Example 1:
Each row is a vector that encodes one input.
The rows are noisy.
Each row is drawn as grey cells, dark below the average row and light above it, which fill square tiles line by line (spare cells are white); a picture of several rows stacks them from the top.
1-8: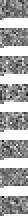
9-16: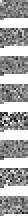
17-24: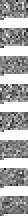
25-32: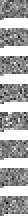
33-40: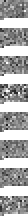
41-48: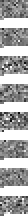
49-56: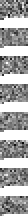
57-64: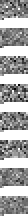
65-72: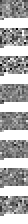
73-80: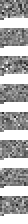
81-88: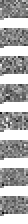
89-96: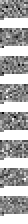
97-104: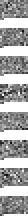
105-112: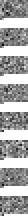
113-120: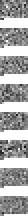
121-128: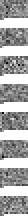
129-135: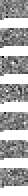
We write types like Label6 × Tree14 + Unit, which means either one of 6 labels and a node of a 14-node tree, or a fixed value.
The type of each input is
Circle5 × Label4 + Tree13.
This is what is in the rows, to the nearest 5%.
About 35% of them hold a point on a 5-point circle and one of 4 labels. The rest hold a node of a 13-node tree.
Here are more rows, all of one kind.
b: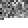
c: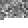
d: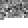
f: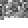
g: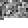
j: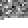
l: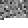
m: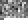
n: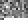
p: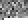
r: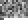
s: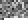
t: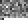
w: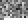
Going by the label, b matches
l, p and s.
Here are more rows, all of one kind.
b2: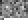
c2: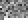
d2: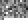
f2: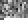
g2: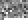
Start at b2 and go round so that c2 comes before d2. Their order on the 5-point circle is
b2, f2, g2, c2, d2.
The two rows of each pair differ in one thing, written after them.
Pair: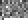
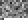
the place on the 5-point circle
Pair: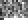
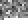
the place on the 5-point circle
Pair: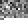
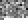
the label
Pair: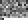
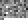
the label
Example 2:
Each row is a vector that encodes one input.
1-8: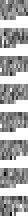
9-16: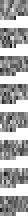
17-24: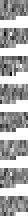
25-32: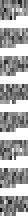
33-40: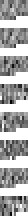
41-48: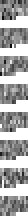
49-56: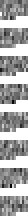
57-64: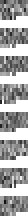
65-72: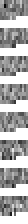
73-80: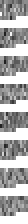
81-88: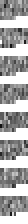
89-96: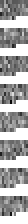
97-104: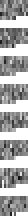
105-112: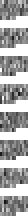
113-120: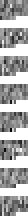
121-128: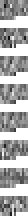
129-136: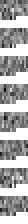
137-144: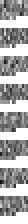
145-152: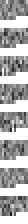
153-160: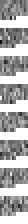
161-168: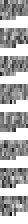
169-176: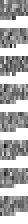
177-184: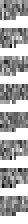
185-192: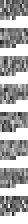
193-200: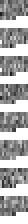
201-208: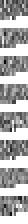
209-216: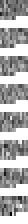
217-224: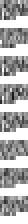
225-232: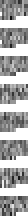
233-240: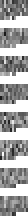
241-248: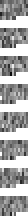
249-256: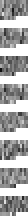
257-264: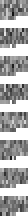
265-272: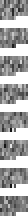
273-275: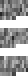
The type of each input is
Label6 × Label6 + Line10.
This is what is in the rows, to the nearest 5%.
About 40% of them hold two labels (each one of 6). The rest hold a point on a 10-point line.
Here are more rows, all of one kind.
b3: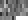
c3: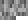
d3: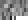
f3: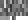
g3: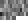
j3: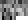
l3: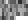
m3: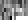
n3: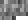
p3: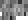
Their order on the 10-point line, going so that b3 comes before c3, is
f3, b3, g3, n3, c3, l3, p3, d3, j3, m3.
